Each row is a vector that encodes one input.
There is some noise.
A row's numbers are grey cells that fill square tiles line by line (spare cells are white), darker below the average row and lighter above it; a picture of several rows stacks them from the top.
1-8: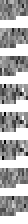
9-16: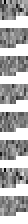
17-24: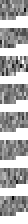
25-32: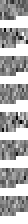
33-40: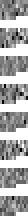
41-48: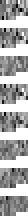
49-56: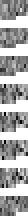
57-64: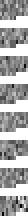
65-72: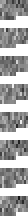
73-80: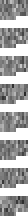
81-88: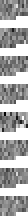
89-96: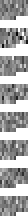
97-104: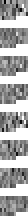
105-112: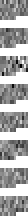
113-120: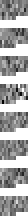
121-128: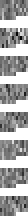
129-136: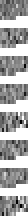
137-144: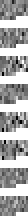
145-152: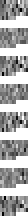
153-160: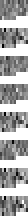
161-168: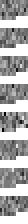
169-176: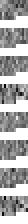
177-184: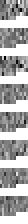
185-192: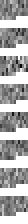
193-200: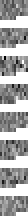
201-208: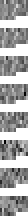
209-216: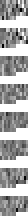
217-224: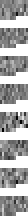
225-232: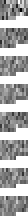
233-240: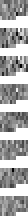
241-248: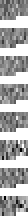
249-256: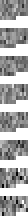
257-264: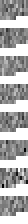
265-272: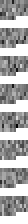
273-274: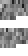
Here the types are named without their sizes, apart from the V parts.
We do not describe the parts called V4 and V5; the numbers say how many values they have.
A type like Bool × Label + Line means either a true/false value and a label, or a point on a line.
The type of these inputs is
Bool × V5 + Line × (Line + V4).
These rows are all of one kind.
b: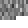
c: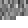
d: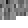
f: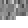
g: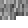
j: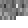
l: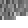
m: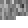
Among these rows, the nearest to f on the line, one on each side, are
d and m.
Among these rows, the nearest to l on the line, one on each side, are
c and d.
